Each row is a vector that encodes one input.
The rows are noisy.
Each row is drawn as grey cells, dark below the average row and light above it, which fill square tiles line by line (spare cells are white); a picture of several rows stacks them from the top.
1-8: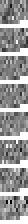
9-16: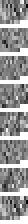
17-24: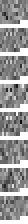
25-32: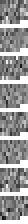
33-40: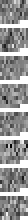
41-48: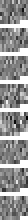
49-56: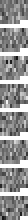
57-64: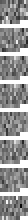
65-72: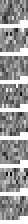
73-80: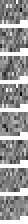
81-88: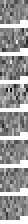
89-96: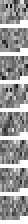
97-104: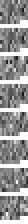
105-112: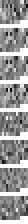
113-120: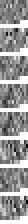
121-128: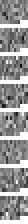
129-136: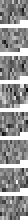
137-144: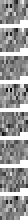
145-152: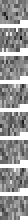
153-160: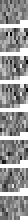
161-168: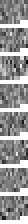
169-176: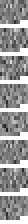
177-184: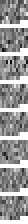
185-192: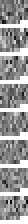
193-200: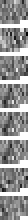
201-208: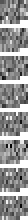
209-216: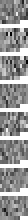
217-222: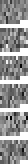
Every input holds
a node of a 17-node tree.
